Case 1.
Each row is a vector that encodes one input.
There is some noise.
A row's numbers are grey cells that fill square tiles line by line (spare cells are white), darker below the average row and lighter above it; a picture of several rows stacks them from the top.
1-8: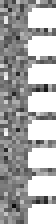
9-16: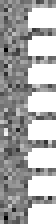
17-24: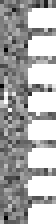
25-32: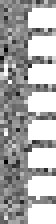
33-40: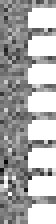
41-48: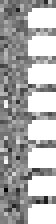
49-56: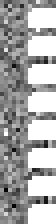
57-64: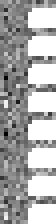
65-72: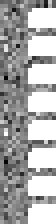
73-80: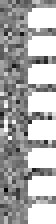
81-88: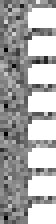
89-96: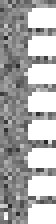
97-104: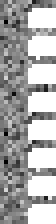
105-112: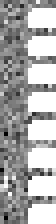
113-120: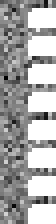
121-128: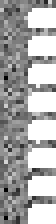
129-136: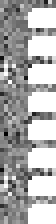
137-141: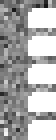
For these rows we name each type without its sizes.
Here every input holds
either a fixed value, or a node of a tree.
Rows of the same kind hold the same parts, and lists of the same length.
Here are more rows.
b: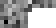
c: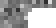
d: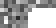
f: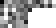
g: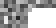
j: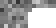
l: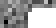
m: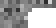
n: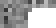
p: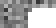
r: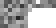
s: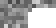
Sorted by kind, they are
b, c, d, g, j, l, m, n, p, r, s
f

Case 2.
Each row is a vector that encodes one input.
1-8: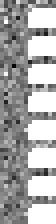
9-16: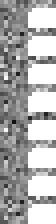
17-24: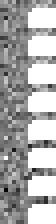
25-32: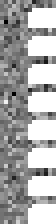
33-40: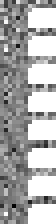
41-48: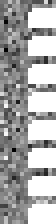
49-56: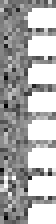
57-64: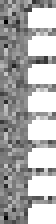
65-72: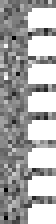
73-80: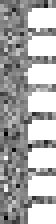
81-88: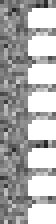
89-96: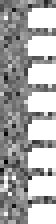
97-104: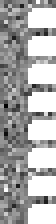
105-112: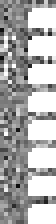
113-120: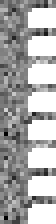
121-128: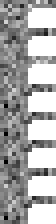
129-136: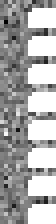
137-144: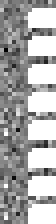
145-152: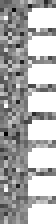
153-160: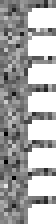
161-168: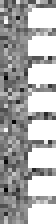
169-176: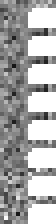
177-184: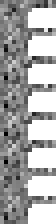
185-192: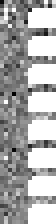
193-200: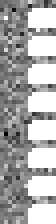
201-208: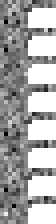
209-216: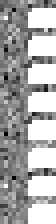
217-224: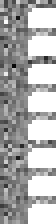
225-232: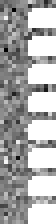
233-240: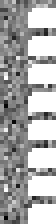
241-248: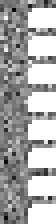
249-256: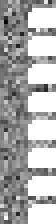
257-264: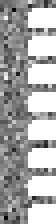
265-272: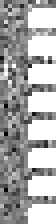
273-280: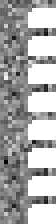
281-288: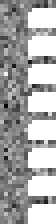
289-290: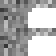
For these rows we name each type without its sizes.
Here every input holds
either a fixed value, or a node of a tree.
